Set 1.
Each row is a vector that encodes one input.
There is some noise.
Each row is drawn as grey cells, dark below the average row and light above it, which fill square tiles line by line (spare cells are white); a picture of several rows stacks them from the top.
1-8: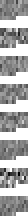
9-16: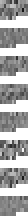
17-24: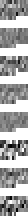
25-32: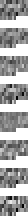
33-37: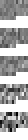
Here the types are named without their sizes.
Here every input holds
a point on a circle and a true/false value.
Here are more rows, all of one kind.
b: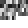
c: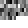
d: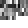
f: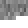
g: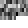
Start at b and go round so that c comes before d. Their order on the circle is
b, c, g, d, f.
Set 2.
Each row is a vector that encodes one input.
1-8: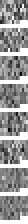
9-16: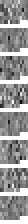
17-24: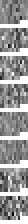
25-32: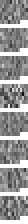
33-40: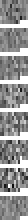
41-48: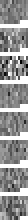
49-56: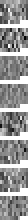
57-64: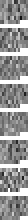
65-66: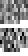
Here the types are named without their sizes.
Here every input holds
a list of points on a line.
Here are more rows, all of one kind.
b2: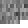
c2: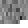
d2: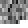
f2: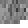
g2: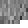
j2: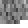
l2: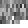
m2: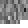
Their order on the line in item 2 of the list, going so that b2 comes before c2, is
l2, j2, m2, f2, d2, g2, b2, c2.
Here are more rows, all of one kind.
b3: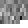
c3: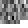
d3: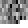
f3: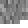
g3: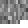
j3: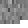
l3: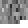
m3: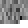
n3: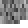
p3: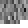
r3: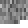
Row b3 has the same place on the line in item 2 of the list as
c3, j3, n3 and p3.
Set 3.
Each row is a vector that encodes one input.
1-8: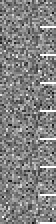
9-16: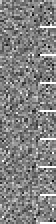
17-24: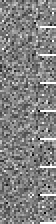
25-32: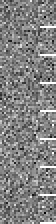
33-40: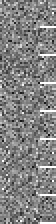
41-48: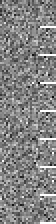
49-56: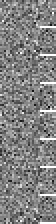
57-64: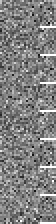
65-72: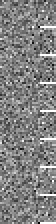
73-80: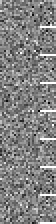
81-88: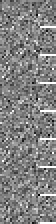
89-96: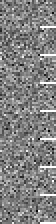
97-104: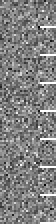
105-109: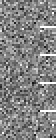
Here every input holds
either a point on an 8-point circle, or a point on a 10-point circle.
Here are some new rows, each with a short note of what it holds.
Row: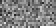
a point on a 10-point circle
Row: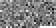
a point on an 8-point circle
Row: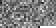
a point on a 10-point circle
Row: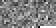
a point on a 10-point circle
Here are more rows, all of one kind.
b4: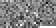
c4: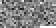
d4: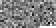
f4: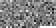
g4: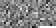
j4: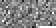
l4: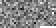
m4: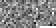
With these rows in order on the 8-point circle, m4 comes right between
j4 and l4.
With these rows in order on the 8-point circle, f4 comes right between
b4 and d4.
